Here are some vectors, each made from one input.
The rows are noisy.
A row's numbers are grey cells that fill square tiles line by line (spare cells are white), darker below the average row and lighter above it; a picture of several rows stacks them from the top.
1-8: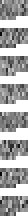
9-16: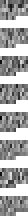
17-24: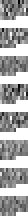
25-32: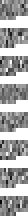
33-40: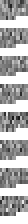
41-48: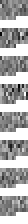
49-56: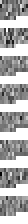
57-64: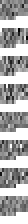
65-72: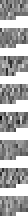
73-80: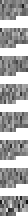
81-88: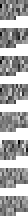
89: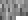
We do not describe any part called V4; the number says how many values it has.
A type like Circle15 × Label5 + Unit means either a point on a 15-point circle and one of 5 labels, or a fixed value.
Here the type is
Label8 × Line3 × Line5 × V4.
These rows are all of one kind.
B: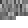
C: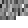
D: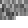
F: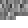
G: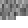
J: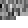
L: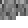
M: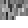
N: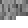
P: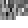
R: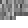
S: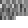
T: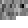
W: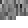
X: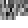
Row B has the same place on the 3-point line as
C, F, M and R.
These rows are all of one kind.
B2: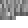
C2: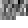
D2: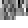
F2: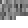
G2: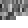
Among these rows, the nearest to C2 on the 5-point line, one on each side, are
B2 and F2.
